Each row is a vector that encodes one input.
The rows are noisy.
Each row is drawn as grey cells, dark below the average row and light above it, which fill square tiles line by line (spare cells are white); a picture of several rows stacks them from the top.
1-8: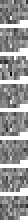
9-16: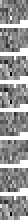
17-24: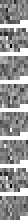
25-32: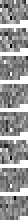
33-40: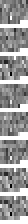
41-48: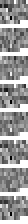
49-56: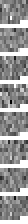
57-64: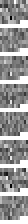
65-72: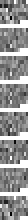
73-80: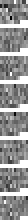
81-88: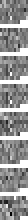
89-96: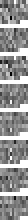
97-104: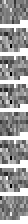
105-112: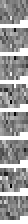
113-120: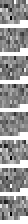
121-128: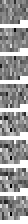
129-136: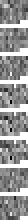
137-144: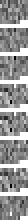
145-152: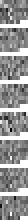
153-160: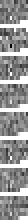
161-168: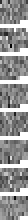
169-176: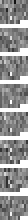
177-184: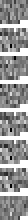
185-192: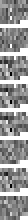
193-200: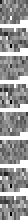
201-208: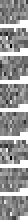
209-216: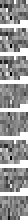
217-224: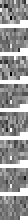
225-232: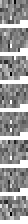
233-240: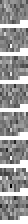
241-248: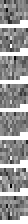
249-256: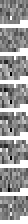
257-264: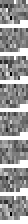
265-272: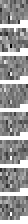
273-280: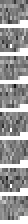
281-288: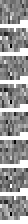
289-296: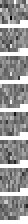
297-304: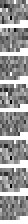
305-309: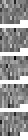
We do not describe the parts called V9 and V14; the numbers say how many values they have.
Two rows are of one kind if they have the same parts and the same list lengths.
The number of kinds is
2.
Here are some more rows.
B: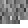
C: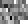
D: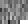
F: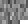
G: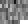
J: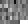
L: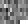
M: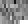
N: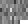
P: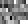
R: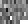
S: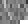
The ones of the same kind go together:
B, D, F, G, J, L, M, N, R, S
C, P

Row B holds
two labels (each one of 7), a value of V9 and a value of V14.
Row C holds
a value of V14.
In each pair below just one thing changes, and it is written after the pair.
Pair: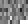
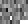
one of the two labels
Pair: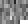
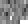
one of the two labels
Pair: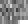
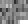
one of the two labels
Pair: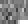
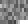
one of the two labels
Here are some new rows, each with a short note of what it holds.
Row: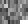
two labels (each one of 7), a value of V9 and a value of V14
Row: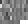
two labels (each one of 7), a value of V9 and a value of V14
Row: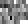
a value of V14
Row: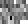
a value of V14
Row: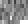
two labels (each one of 7), a value of V9 and a value of V14
